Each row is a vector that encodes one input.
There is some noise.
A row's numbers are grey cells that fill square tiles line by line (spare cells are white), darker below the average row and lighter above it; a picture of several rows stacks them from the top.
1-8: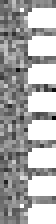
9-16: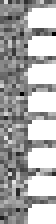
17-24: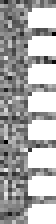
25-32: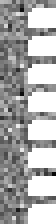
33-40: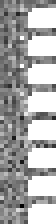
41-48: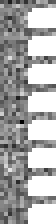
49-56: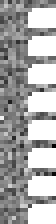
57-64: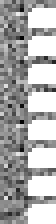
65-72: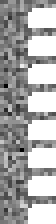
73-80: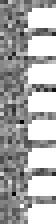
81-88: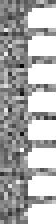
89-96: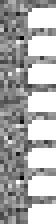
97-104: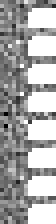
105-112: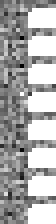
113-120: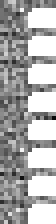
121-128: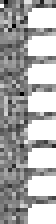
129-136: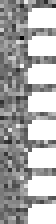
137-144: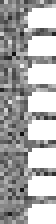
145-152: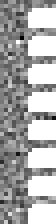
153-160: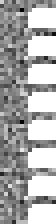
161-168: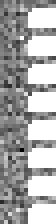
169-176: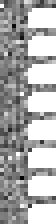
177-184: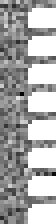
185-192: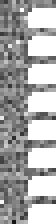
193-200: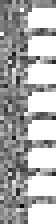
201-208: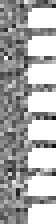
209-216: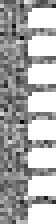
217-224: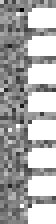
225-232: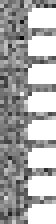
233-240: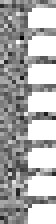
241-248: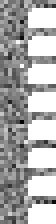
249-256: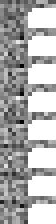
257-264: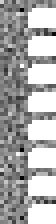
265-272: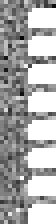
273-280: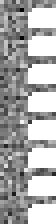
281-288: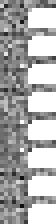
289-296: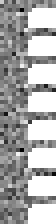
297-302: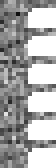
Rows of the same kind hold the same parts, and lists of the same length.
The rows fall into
4 kinds.
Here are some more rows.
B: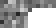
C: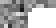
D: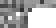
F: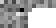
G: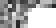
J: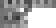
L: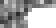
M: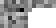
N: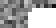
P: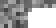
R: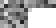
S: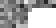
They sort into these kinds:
B, J, L, P
C, D, F, M
G
N, R, S

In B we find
a node of each of two 11-node trees.
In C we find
three true/false values.
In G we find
a fixed value.
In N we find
a point on a 6-point circle.
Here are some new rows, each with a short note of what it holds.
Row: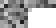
a point on a 6-point circle
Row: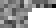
a point on a 6-point circle
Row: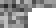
three true/false values
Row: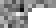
three true/false values
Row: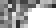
a fixed value
